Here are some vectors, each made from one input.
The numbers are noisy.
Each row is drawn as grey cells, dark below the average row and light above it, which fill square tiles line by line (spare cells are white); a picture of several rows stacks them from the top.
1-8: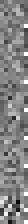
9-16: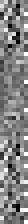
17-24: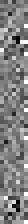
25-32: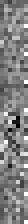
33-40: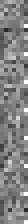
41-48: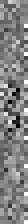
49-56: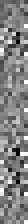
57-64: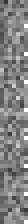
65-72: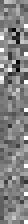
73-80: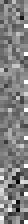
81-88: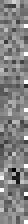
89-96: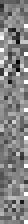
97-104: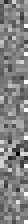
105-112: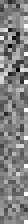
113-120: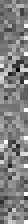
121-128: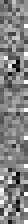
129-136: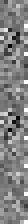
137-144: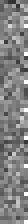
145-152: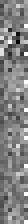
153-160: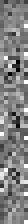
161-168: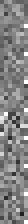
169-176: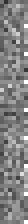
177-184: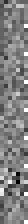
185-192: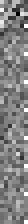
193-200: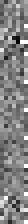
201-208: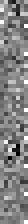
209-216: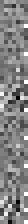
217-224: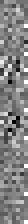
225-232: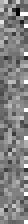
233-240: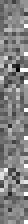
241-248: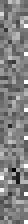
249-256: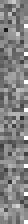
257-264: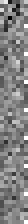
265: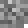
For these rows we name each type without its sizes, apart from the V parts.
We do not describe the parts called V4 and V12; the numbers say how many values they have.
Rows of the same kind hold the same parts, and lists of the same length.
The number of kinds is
3.
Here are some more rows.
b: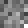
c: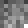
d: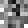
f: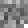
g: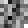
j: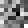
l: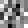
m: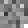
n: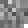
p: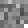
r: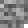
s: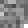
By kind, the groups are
b, c
d, g, j, l
f, m, n, p, r, s

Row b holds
three true/false values and a value of V12.
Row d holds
a node of a tree.
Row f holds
a value of V4 and a value of V12.
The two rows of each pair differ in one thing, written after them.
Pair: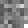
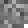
the value of V12
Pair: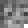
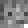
one of the three true/false values
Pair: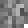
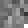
one of the three true/false values
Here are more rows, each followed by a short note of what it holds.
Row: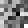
a node of a tree
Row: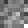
three true/false values and a value of V12
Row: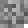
a value of V4 and a value of V12
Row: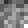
three true/false values and a value of V12
